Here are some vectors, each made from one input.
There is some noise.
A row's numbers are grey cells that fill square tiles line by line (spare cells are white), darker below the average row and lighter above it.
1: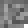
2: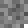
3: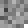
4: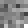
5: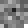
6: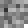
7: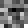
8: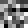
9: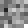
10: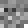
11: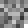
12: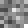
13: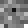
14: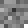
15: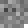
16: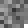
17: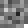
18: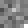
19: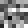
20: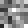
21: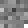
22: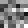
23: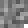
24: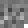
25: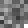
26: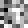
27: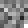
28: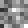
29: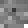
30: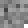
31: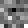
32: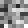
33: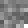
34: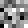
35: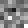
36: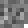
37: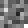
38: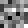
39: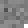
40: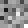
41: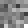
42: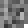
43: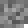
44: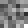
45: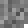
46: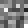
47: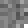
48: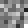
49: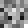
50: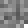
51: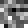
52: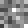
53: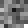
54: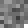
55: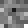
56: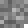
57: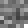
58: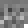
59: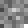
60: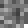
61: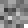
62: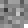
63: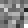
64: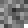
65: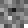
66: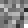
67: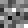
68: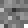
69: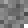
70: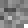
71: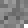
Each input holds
a list of up to two points on a 6-point line.
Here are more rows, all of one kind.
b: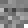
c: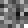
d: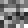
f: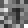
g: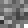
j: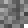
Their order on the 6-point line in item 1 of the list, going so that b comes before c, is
g, d, f, b, j, c.
